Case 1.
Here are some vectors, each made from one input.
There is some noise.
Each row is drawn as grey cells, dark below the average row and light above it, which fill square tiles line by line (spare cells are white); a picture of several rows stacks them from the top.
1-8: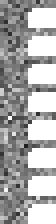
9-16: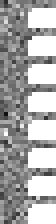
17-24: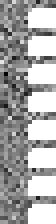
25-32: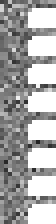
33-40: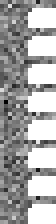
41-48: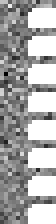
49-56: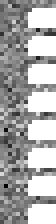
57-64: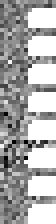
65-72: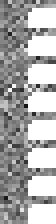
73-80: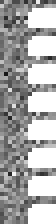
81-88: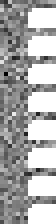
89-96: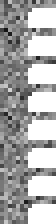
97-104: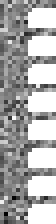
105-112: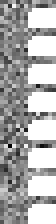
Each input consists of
either a node of an 11-node tree, or a list of up to two points on a 5-point line.
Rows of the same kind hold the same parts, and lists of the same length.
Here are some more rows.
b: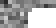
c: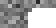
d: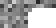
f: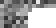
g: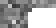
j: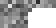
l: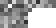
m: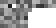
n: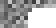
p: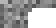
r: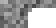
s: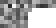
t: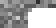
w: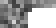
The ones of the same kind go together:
b, f, n
c, g, j, l, w
d, p, r, t
m, s

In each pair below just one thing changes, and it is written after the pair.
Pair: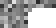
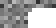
the place on the 5-point line in item 2 of the list
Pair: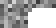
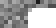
the place on the 5-point line in item 2 of the list
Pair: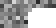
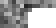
the place on the 5-point line in item 1 of the list
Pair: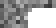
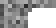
the place on the 5-point line in item 2 of the list
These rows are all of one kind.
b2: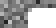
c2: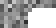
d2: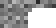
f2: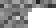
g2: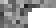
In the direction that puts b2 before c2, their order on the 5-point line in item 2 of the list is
b2, c2, f2, g2, d2.
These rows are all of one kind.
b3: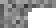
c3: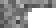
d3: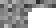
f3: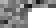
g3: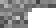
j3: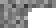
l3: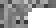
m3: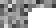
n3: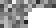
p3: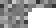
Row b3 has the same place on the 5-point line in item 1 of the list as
c3 and j3.
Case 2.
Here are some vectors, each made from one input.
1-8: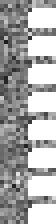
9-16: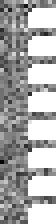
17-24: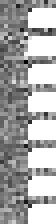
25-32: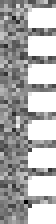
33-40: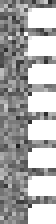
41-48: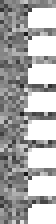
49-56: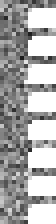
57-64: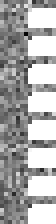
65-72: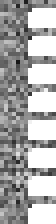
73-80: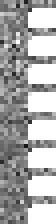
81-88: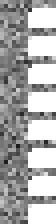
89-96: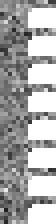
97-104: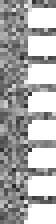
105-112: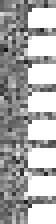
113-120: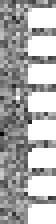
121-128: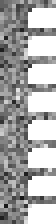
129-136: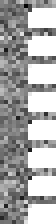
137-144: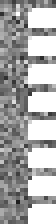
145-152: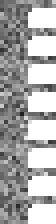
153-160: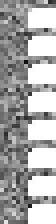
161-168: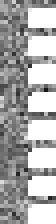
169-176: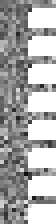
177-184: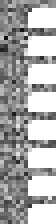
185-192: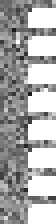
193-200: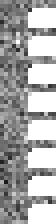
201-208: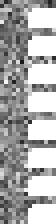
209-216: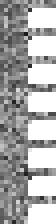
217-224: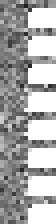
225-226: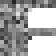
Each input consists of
either a point on an 11-point circle and a node of a 14-node tree, or a fixed value, or a node of a 10-node tree.
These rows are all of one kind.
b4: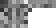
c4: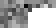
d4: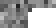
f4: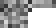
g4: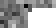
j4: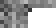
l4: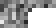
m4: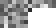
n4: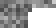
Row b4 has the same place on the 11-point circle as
j4 and l4.
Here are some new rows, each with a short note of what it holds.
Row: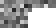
a fixed value
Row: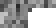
a point on an 11-point circle and a node of a 14-node tree
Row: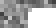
a node of a 10-node tree
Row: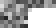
a node of a 10-node tree
